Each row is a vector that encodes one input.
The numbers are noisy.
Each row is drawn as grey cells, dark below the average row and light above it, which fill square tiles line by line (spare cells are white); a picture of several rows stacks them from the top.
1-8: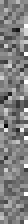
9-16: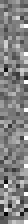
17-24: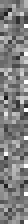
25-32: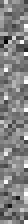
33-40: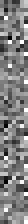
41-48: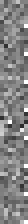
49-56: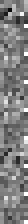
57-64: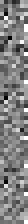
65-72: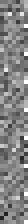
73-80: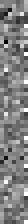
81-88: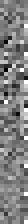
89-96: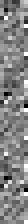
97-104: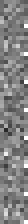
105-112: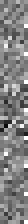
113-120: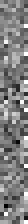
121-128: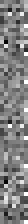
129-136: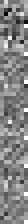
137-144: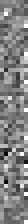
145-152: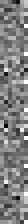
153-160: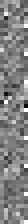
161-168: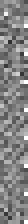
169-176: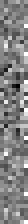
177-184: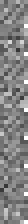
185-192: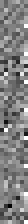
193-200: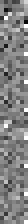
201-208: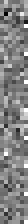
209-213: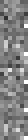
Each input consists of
one of 7 labels and a true/false value.
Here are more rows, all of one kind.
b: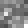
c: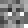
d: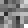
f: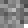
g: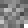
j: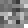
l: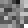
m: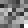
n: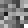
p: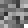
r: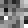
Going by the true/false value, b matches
f, g and m.
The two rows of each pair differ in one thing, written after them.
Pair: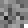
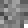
the label
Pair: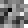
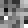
the label
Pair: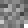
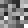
the true/false value
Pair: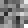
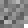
the true/false value
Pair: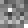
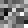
the true/false value
